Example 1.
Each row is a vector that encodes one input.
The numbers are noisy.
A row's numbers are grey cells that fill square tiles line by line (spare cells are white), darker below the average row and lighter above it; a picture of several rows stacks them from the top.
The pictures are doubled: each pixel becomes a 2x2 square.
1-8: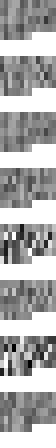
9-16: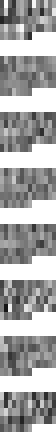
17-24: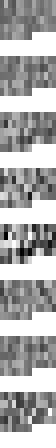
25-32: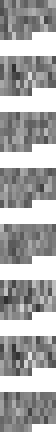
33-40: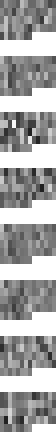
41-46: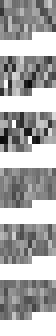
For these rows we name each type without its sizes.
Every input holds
a label.
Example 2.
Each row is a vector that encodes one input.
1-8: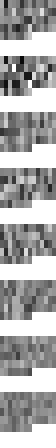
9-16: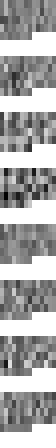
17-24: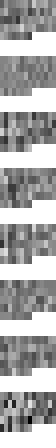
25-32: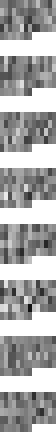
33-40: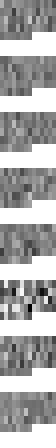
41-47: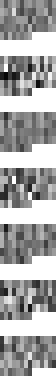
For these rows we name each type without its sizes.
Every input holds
a label.
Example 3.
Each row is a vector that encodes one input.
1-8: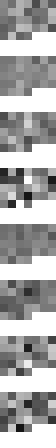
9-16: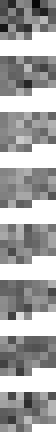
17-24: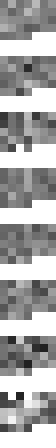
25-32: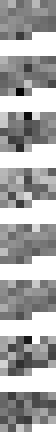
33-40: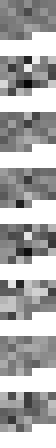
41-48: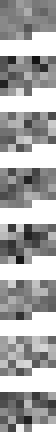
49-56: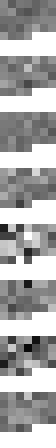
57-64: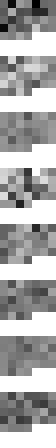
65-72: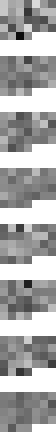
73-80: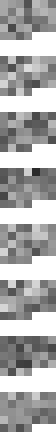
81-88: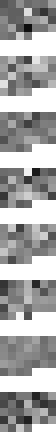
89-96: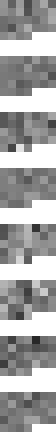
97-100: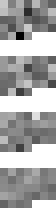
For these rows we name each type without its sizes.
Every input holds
a point on a line.
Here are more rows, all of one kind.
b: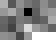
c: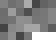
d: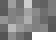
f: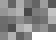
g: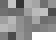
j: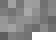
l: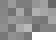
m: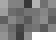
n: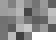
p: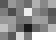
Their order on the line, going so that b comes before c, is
b, g, c, m, d, j, p, n, f, l.
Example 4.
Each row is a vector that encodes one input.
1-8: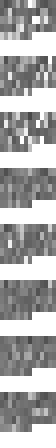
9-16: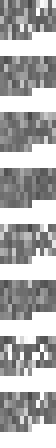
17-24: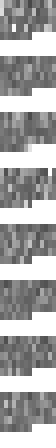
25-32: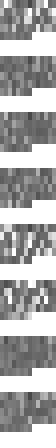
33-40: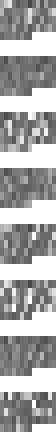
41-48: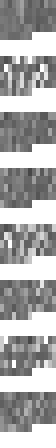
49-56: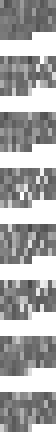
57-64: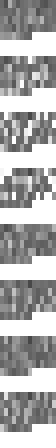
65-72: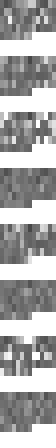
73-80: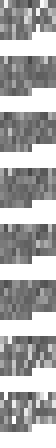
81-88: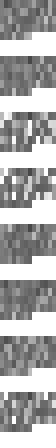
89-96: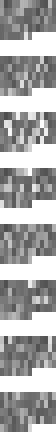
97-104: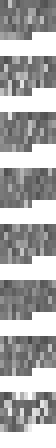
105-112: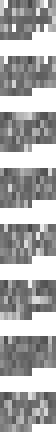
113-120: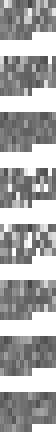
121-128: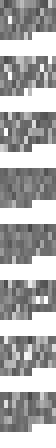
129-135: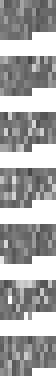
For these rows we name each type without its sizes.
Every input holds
a point on a line.
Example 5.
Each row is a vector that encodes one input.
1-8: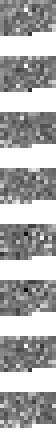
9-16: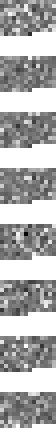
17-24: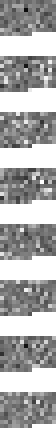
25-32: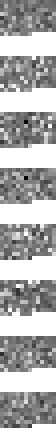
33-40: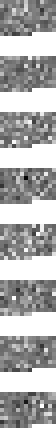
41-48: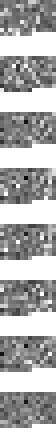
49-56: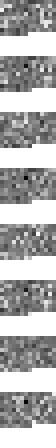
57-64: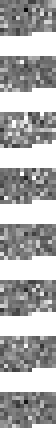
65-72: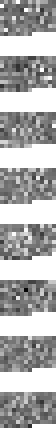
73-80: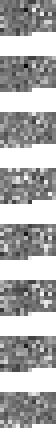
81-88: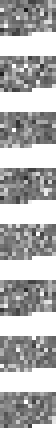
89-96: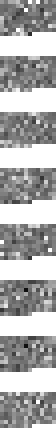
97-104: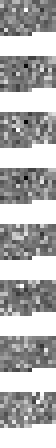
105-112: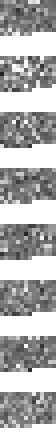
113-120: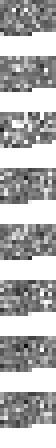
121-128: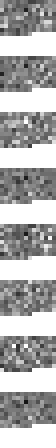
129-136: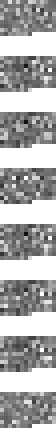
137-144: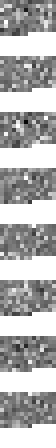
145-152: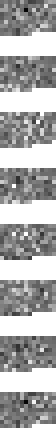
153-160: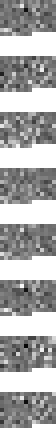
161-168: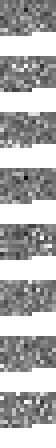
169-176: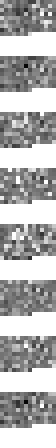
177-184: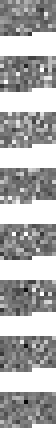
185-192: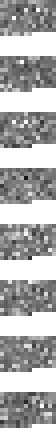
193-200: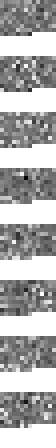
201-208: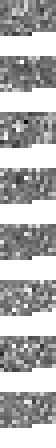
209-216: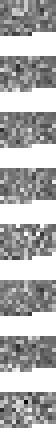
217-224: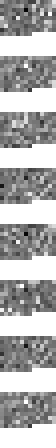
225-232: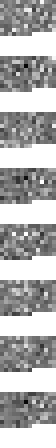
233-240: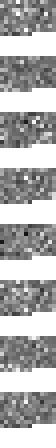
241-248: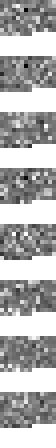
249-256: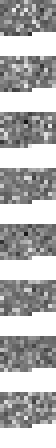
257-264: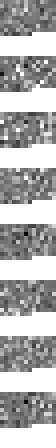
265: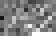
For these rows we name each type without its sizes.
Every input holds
a point on a line.
